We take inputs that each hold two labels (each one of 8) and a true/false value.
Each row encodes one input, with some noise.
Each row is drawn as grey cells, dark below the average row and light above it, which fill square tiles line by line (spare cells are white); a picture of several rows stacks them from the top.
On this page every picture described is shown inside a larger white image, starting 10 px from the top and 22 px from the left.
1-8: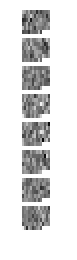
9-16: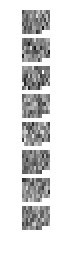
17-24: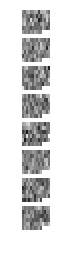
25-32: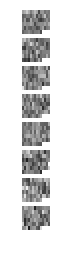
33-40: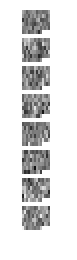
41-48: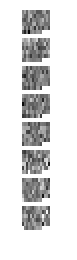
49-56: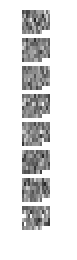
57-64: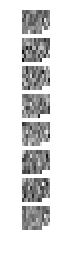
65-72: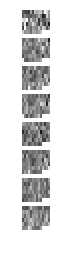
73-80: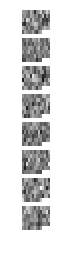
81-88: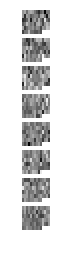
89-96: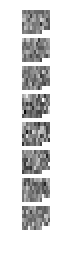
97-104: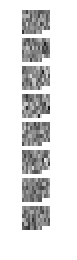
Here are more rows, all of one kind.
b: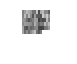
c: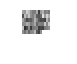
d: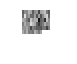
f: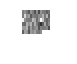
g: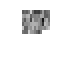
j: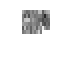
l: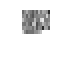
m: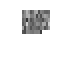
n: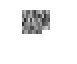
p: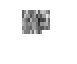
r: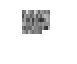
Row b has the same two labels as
c, p and r.
